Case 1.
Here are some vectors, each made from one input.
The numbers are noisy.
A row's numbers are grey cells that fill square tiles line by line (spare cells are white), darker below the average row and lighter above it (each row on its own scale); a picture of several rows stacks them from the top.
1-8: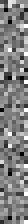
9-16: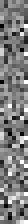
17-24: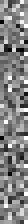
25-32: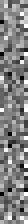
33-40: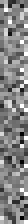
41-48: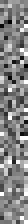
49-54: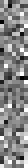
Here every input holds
a point on a 5-point line and four true/false values.
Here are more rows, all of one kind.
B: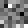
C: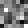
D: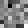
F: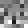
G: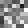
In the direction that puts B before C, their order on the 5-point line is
B, G, F, C, D.
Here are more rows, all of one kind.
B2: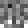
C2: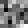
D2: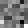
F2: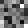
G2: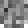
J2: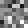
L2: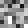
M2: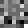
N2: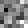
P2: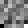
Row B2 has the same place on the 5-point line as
D2, F2 and M2.
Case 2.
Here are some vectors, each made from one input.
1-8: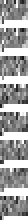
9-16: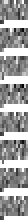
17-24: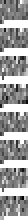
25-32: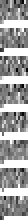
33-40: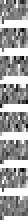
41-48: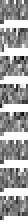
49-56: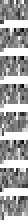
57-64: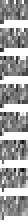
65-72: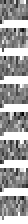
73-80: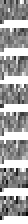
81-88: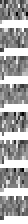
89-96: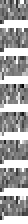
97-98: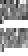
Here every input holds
either a point on a 10-point circle and a true/false value, or a fixed value.
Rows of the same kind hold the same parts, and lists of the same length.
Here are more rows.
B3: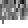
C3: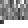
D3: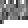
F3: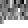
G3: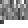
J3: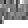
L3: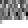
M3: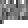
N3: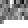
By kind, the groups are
B3, C3, D3, F3, G3, J3, M3, N3
L3

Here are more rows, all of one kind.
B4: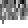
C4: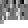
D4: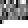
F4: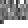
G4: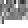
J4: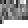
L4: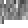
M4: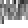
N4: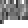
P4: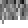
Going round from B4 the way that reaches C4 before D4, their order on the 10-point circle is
B4, P4, C4, J4, D4, N4, M4, L4, G4, F4.
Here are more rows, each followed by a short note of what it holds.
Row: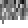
a point on a 10-point circle and a true/false value
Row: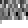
a fixed value
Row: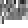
a point on a 10-point circle and a true/false value
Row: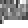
a point on a 10-point circle and a true/false value
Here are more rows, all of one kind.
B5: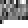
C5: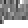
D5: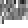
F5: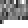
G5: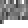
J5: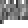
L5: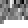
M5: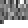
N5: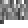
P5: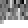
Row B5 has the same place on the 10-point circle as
F5 and L5.
